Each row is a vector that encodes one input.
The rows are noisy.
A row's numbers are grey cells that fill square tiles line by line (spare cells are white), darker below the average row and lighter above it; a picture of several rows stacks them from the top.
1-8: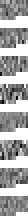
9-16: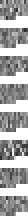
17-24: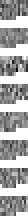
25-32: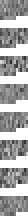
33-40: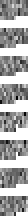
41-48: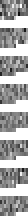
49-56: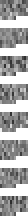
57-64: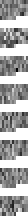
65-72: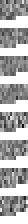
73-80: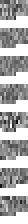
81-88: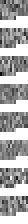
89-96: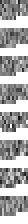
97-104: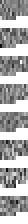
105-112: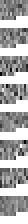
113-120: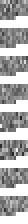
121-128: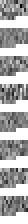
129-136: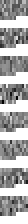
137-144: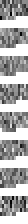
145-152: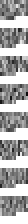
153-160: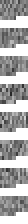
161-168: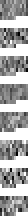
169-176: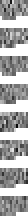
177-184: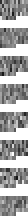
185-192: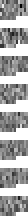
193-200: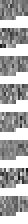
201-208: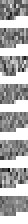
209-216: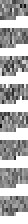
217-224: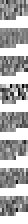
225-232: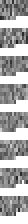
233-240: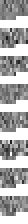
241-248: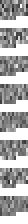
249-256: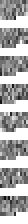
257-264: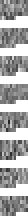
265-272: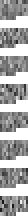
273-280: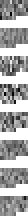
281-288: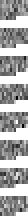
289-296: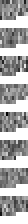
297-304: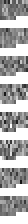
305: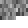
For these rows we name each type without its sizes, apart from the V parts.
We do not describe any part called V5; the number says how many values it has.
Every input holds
a point on a line and a value of V5, together with either a node of a tree, or four true/false values.
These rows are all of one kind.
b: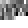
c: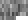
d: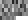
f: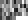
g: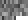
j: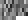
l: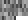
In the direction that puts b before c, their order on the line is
j, b, d, g, l, c, f.
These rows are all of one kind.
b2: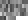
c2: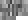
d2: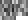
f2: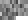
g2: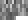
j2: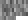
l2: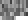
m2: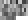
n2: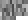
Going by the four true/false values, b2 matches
f2, m2 and n2.
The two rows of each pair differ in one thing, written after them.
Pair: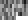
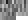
the place on the line
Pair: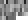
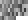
one of the four true/false values
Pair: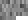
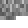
one of the four true/false values
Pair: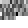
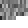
one of the four true/false values
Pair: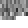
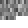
the place on the line
